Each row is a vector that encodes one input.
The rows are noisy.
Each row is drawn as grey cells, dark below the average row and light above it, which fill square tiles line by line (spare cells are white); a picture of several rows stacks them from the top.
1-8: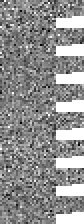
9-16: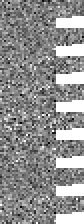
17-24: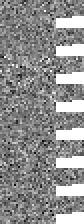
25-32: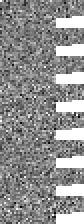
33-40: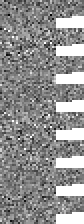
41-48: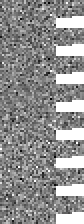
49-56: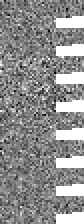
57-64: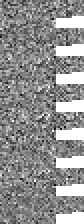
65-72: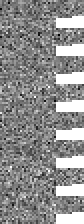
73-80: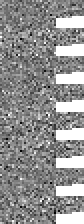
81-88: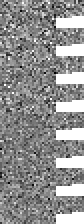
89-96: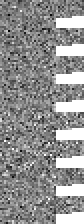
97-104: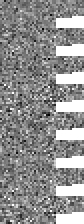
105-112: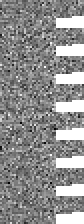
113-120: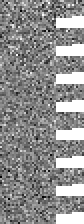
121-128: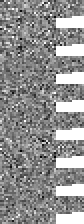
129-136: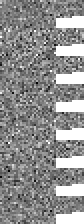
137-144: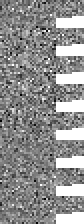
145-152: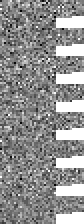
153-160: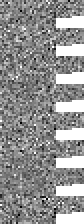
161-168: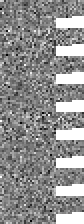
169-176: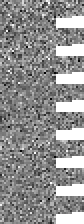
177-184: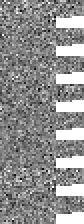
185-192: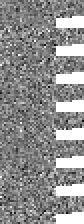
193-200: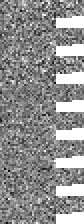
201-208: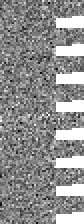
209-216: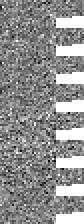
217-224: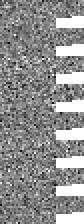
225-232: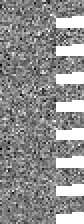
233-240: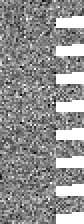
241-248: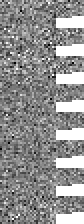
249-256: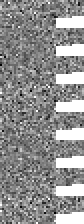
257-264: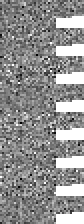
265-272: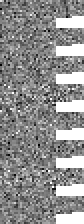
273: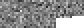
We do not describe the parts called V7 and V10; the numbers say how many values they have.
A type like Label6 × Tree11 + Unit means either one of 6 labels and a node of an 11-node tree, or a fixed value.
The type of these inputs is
(Bool × Circle5 × Tree11 × V10 + Line3 × Line4) × V7.
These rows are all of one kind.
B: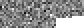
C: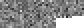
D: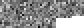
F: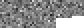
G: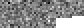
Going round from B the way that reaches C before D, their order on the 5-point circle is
B, F, G, C, D.
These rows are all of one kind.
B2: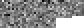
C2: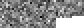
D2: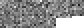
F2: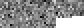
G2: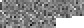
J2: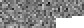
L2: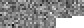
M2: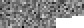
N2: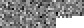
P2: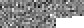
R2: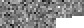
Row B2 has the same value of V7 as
C2, F2, N2 and R2.
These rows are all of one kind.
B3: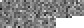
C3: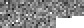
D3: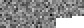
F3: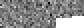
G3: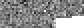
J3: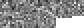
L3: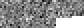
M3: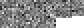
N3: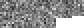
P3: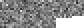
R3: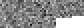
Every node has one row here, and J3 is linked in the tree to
F3, N3 and P3.
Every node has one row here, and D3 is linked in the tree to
G3.
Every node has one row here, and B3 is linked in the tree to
G3 and N3.
